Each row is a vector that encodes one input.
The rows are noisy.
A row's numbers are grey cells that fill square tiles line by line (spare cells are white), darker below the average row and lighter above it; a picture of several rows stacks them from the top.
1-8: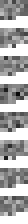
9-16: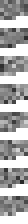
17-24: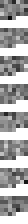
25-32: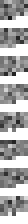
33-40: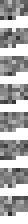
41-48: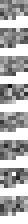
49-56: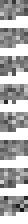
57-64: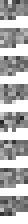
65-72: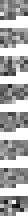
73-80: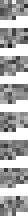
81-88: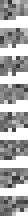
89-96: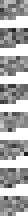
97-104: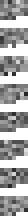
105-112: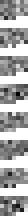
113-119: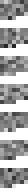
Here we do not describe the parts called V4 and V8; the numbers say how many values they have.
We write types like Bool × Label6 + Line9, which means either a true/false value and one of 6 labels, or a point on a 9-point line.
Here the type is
(Line5 + V8) × (Line6 + V4).
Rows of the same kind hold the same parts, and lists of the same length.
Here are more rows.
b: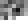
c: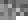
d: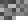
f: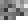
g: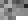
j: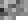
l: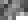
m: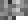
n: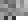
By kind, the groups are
b, g
c, d, l
f, j, n
m

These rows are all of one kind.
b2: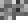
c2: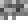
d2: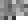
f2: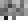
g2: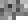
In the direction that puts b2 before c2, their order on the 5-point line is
f2, d2, b2, c2, g2.
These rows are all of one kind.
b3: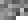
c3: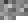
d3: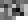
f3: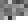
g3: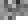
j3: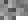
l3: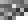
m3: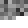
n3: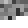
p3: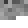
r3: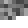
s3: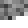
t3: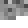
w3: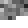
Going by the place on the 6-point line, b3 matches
c3, j3, p3 and t3.
